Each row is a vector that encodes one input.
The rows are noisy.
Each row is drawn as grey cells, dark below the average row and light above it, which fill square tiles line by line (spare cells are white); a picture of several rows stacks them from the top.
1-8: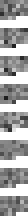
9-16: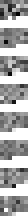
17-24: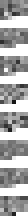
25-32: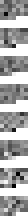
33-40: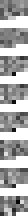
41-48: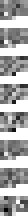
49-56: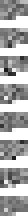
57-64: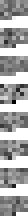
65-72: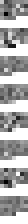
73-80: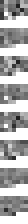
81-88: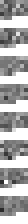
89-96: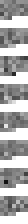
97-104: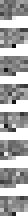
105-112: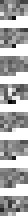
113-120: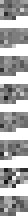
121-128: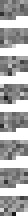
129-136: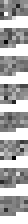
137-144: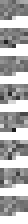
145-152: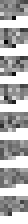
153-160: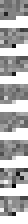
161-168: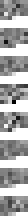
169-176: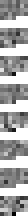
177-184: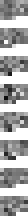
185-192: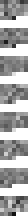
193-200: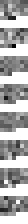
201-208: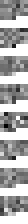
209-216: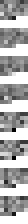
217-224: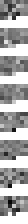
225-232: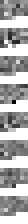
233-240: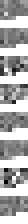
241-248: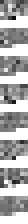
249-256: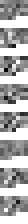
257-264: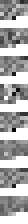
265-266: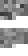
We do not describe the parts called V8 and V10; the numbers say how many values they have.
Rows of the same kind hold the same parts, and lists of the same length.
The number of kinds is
3.
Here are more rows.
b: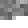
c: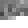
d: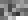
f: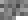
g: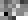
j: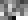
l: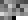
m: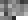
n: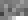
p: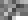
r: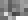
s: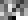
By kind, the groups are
b, c, d, n, p, r
f
g, j, l, m, s

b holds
a node of a 9-node tree and four true/false values.
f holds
a node of a 9-node tree.
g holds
a node of an 11-node tree, a value of V8 and a value of V10.
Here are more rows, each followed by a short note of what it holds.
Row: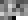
a node of an 11-node tree, a value of V8 and a value of V10
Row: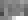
a node of a 9-node tree and four true/false values
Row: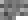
a node of a 9-node tree
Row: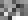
a node of a 9-node tree and four true/false values
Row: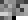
a node of an 11-node tree, a value of V8 and a value of V10
